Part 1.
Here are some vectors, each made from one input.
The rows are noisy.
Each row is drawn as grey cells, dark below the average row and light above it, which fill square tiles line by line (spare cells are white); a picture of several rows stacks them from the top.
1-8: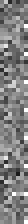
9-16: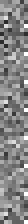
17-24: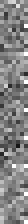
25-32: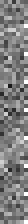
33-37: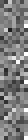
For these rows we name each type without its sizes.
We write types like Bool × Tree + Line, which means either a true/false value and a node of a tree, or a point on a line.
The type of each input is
Label.
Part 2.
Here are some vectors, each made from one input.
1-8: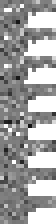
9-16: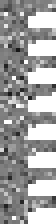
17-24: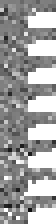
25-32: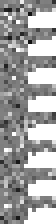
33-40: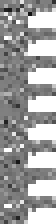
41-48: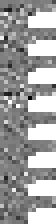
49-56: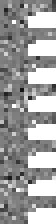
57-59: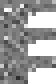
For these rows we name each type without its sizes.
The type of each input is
Tree.
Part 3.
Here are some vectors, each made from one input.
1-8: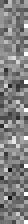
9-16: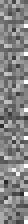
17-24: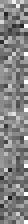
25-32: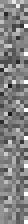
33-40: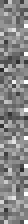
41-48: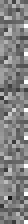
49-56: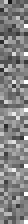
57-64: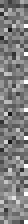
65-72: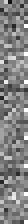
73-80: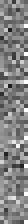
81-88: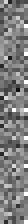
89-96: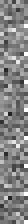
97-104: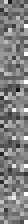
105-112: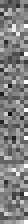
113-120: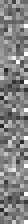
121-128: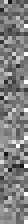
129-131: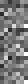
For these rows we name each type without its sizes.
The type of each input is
Label.
